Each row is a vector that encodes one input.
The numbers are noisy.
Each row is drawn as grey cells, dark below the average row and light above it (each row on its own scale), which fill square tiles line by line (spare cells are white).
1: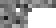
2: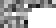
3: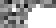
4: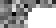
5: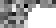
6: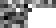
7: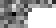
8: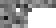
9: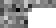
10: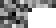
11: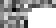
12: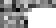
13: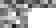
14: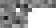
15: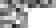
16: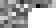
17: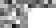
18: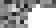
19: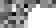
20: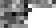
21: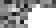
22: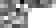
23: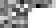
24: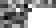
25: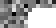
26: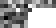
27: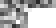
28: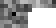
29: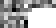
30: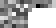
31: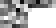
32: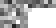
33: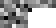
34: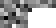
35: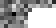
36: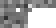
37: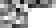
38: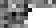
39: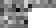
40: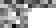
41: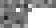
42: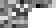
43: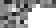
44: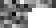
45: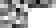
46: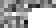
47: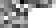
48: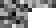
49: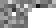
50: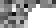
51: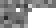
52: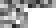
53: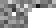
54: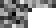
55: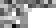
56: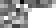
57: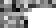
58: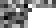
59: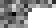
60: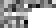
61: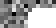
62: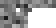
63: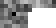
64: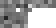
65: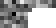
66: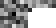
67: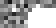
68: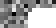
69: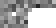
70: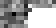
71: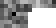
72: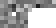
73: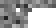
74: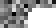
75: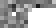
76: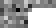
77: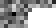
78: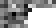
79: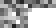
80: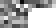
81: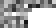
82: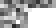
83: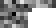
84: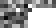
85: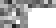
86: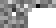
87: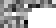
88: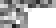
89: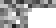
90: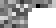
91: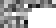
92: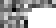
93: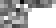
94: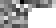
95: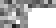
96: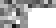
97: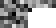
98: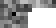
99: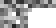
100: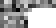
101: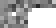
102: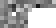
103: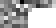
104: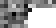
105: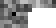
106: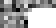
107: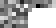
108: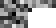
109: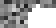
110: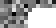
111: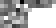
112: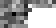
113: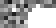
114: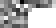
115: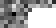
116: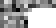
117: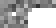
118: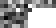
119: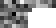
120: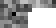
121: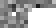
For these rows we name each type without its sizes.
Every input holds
a point on a line and a true/false value.
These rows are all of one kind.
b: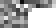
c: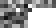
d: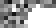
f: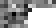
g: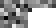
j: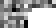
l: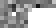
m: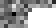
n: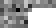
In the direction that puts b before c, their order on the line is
d, m, b, f, c, l, g, j, n.
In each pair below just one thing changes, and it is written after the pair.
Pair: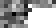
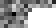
the place on the line
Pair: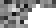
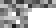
the true/false value
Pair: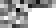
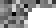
the true/false value
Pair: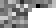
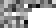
the place on the line
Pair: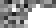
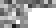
the true/false value
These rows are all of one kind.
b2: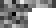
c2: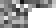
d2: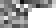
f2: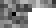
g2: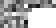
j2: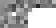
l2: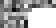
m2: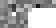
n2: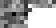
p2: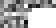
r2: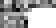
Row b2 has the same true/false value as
f2 and n2.
